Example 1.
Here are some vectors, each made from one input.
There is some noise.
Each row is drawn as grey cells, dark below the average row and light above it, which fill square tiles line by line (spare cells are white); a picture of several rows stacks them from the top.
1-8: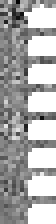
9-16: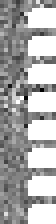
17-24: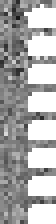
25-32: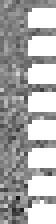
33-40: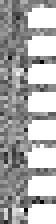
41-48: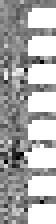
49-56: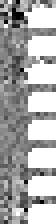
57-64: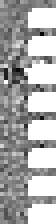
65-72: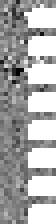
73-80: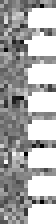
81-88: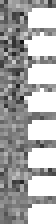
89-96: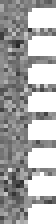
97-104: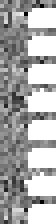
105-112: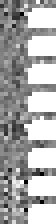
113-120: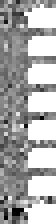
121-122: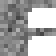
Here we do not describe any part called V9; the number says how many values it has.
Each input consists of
either a point on a 6-point circle, or four true/false values and a value of V9.
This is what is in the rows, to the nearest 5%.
About 20% of them hold a point on a 6-point circle. The rest hold four true/false values and a value of V9.
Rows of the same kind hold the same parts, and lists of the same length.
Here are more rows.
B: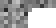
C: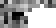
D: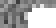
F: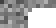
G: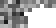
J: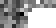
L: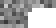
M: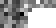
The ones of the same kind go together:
B, D
C, F, G, J, L, M

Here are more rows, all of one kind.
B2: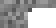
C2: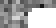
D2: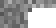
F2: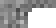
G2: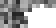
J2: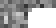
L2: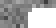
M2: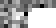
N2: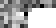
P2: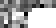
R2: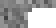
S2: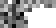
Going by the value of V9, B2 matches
C2, D2, P2 and R2.
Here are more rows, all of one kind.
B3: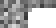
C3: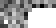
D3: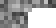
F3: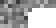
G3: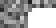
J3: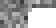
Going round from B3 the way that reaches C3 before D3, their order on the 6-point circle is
B3, F3, J3, C3, G3, D3.
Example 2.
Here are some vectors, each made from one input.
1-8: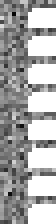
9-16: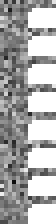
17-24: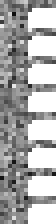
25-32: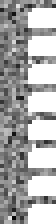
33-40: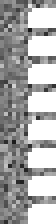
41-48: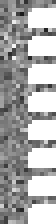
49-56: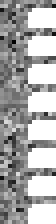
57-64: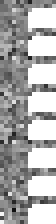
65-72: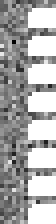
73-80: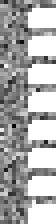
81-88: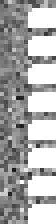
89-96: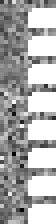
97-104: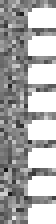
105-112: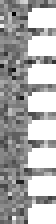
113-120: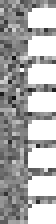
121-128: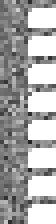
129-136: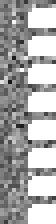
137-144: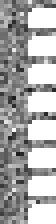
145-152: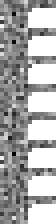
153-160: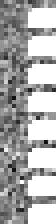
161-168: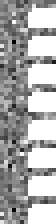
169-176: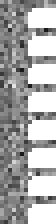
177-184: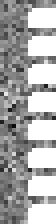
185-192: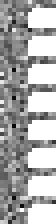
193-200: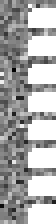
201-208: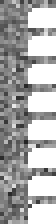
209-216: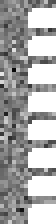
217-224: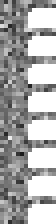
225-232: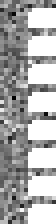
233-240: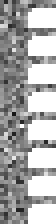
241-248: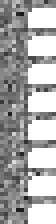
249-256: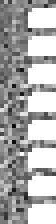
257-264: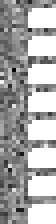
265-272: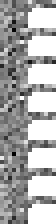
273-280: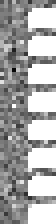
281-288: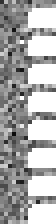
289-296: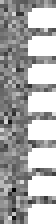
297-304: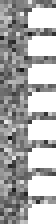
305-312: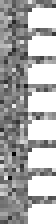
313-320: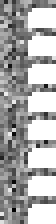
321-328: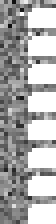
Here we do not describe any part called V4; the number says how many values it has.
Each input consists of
either one of 9 labels, or three true/false values and a value of V4.
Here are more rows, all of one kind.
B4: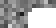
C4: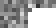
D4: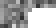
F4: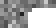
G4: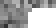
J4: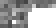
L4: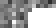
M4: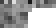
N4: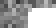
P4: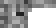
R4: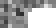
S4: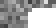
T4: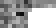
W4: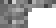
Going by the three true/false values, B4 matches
C4, F4 and S4.
